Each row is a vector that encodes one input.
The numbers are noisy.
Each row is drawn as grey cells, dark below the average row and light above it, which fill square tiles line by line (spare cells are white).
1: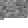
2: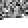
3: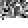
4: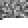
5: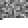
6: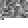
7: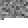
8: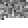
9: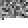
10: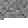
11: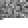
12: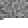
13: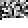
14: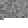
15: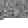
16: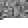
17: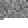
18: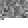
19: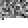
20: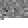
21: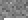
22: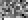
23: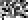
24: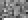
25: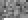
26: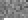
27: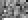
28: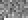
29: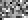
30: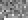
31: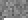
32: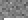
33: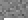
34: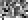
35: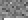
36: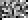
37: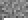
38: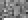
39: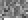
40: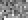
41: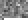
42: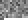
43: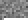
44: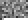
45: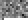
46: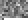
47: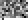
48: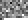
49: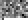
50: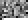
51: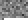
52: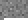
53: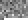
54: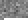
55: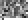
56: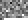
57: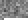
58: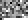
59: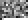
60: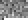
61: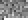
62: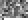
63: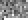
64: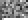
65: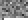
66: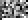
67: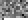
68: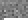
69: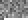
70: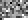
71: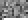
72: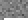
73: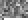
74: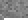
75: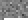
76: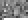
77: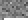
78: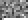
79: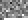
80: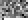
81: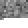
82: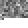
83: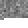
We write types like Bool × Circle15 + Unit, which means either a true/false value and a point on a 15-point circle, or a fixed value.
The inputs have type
Bool × (Tree11 + Unit).
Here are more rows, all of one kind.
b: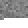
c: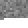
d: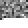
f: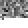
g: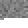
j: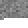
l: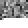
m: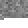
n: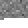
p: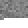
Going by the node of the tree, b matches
m, n and p.
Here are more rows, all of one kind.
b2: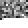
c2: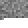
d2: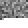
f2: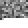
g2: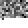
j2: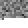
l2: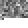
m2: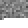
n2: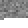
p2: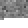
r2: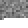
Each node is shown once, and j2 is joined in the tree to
g2 and p2.
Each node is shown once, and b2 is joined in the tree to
f2.
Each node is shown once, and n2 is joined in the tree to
r2.
